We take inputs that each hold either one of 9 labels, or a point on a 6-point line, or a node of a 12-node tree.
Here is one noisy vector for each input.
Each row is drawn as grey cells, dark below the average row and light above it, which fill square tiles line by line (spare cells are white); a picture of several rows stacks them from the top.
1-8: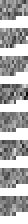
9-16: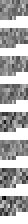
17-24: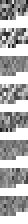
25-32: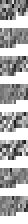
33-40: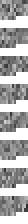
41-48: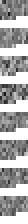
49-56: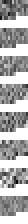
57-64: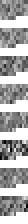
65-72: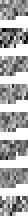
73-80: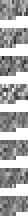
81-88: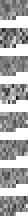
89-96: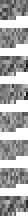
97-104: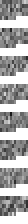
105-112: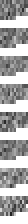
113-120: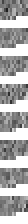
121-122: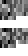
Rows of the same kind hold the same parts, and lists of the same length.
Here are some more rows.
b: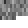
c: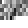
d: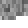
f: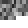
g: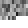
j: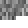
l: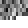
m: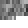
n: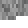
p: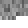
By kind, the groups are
b, c, j
d, f, g, l, n, p
m

